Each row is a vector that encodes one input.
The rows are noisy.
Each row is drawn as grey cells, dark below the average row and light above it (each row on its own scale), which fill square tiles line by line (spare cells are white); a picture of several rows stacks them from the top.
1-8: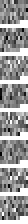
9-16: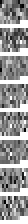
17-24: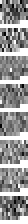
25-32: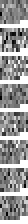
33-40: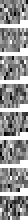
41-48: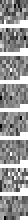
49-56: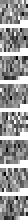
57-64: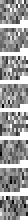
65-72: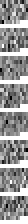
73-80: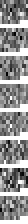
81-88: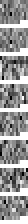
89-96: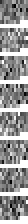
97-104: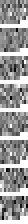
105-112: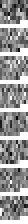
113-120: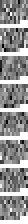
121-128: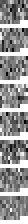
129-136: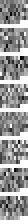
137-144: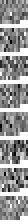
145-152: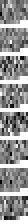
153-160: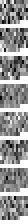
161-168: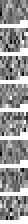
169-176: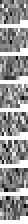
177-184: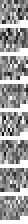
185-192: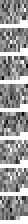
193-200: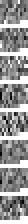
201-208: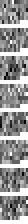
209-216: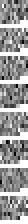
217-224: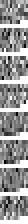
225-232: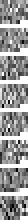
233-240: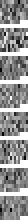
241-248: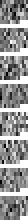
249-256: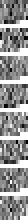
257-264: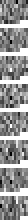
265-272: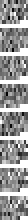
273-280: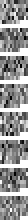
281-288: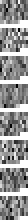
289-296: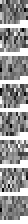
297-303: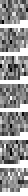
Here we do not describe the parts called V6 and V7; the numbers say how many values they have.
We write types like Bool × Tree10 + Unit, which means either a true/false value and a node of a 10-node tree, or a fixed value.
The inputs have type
(Circle9 + Line11) × V7 + V6.
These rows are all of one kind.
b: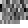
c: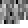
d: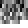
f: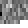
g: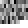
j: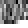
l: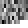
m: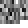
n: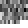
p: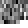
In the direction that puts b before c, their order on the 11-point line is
p, l, n, j, g, b, m, f, c, d.
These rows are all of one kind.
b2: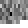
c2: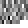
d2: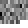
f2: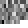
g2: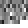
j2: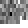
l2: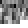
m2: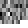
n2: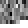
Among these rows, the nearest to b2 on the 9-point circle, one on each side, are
c2 and n2.
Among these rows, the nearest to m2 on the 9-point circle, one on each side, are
d2 and l2.
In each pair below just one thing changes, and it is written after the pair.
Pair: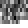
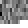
the value of V7
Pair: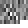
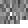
the place on the 11-point line
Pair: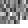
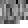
the value of V7
